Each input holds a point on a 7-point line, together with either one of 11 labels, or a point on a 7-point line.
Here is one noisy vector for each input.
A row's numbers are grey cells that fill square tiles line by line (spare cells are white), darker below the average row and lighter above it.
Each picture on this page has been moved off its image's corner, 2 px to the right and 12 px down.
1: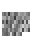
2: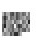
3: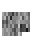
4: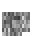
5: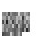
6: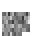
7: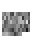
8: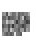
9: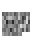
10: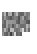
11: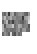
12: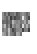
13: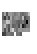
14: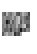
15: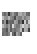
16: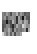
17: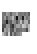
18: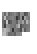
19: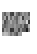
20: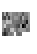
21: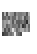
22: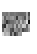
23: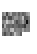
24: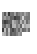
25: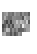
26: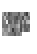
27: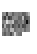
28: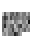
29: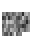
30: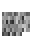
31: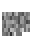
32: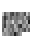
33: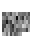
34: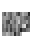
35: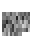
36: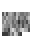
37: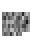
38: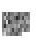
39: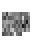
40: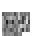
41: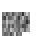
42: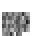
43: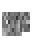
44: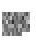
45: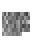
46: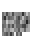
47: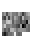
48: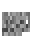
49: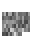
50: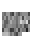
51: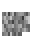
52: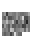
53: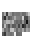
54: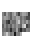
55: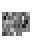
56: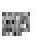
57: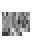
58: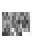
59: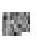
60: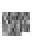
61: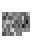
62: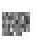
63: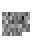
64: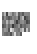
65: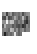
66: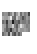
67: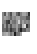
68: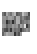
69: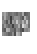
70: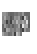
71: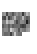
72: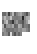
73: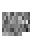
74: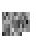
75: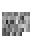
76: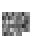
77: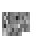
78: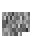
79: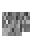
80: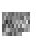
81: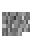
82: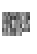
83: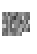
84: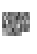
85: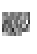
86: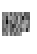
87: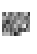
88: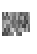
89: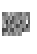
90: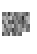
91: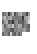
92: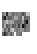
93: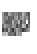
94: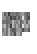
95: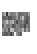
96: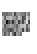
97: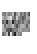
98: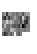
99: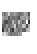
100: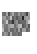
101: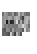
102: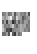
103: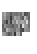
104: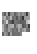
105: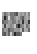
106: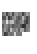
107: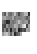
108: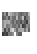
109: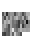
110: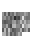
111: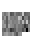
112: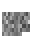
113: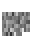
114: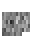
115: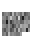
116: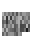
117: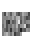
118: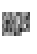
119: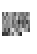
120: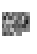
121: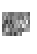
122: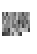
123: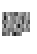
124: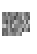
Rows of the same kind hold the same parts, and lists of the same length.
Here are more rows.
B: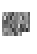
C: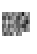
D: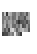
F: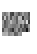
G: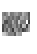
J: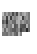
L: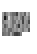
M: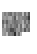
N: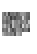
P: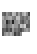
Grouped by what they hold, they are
B, F, G, J, L, M, N, P
C, D

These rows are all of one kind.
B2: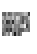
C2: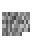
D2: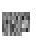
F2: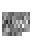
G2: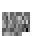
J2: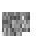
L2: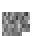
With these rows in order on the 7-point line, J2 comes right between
D2 and F2.
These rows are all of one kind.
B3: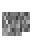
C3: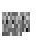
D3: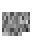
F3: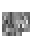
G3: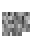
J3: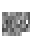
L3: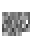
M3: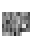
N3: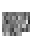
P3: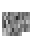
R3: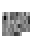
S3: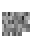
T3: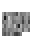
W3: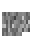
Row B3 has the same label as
G3, P3 and S3.
